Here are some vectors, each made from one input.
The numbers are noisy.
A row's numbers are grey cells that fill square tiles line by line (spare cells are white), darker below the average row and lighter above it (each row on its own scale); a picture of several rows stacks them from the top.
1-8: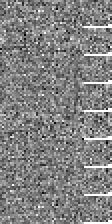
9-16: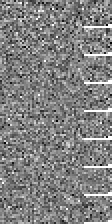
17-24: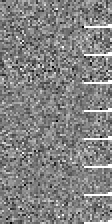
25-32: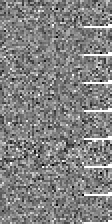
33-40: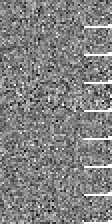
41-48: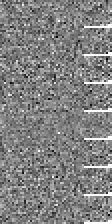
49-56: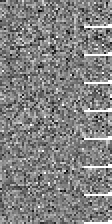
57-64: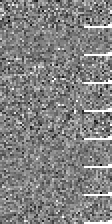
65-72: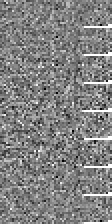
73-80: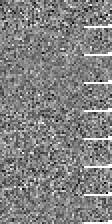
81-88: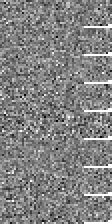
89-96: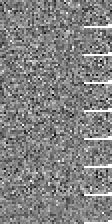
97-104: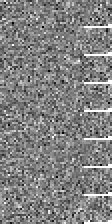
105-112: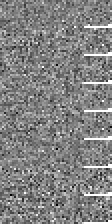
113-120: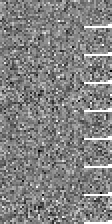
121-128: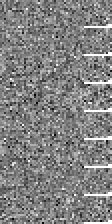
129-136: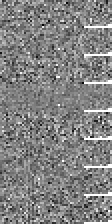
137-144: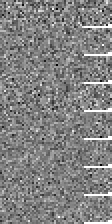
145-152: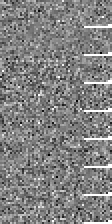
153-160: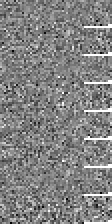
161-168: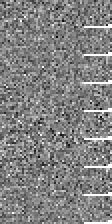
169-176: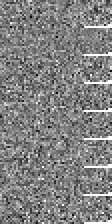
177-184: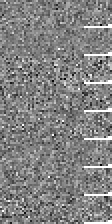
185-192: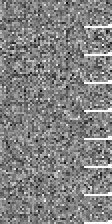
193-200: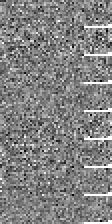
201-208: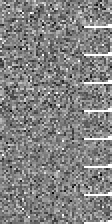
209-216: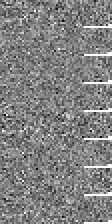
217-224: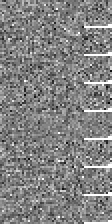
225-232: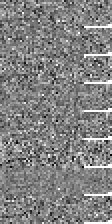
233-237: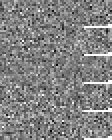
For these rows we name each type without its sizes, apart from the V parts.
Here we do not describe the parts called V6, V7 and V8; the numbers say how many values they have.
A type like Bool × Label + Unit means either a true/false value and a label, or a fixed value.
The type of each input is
Bool × (Line + V8) + (Tree + V6) × V7.
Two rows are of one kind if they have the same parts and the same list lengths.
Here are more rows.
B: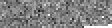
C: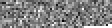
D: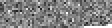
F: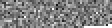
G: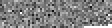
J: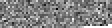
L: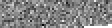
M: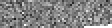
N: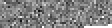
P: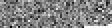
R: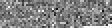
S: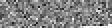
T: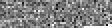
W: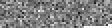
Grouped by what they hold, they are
B, N, P
C, F, G, R, T, W
D, J, S
L, M

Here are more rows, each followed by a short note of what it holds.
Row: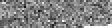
a value of V6 and a value of V7
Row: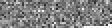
a true/false value and a value of V8
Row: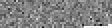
a point on a line and a true/false value
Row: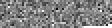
a true/false value and a value of V8
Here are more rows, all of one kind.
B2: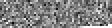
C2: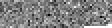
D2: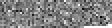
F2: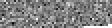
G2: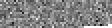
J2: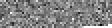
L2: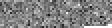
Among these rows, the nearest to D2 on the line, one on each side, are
F2 and J2.
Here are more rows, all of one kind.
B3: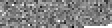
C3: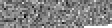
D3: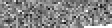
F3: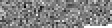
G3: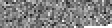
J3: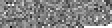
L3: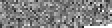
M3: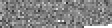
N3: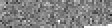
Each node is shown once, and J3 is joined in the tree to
B3.
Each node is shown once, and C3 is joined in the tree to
M3.
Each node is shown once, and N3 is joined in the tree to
F3 and L3.
